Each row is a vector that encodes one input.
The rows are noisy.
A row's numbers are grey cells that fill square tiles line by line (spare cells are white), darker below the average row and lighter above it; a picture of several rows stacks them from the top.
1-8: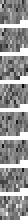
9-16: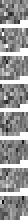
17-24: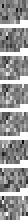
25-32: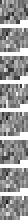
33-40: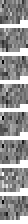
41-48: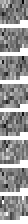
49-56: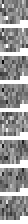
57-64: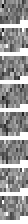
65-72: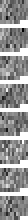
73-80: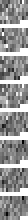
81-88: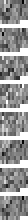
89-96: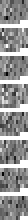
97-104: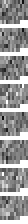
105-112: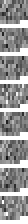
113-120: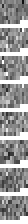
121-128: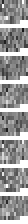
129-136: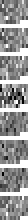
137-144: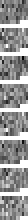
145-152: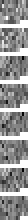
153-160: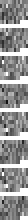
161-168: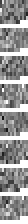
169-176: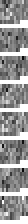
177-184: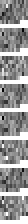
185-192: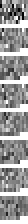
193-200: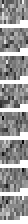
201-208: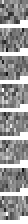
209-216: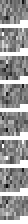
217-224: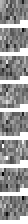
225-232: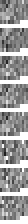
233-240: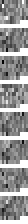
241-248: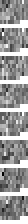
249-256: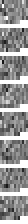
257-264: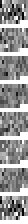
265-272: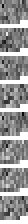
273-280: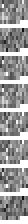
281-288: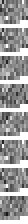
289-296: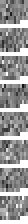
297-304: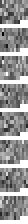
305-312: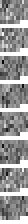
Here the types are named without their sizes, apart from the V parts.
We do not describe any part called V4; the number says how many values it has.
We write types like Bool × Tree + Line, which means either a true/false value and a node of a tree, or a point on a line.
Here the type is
List(Label × V4).
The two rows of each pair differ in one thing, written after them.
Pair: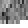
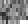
the label in item 1 of the list
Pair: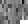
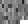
the label in item 2 of the list
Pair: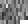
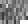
the label in item 2 of the list
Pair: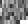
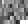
the value of V4 in item 2 of the list
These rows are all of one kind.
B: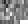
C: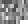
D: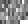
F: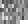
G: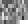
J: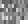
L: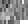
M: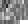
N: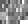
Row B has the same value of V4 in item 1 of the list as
L and M.
